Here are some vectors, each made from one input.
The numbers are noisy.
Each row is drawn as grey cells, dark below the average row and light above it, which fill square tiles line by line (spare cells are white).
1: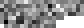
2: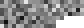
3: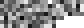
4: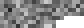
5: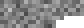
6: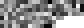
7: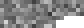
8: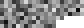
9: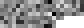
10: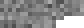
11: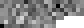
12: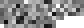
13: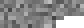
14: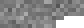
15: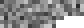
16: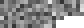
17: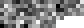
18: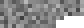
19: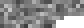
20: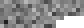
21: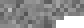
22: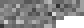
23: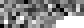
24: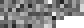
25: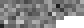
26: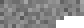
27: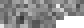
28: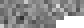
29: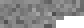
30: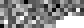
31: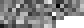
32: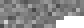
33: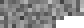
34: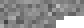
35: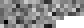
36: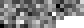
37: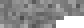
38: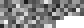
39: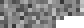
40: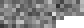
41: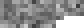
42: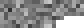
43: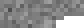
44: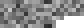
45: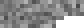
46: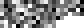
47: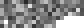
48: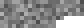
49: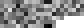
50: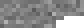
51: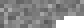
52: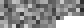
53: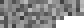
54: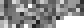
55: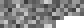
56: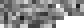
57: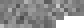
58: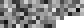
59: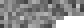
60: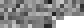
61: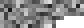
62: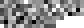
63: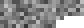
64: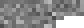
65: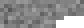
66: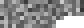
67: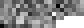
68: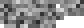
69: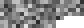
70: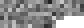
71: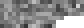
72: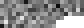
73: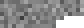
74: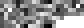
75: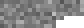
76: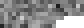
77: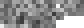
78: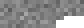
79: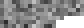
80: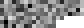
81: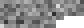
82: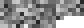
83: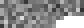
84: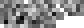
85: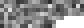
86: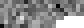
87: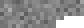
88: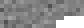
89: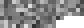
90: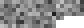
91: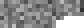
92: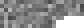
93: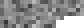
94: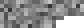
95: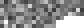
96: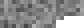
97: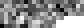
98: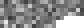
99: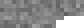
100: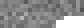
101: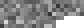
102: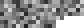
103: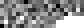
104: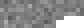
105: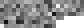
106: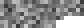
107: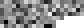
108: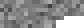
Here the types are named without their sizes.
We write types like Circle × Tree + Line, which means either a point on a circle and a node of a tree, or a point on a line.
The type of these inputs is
Bool × Circle.
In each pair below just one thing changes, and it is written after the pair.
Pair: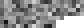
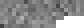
the place on the circle
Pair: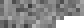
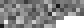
the true/false value
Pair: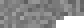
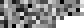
the true/false value
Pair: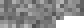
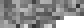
the place on the circle
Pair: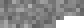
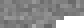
the true/false value
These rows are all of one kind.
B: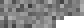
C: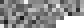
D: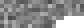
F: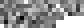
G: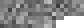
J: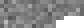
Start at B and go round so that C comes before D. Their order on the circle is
B, C, G, J, D, F.
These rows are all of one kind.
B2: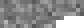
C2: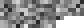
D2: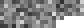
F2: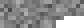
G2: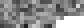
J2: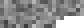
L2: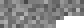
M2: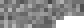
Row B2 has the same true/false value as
D2 and M2.
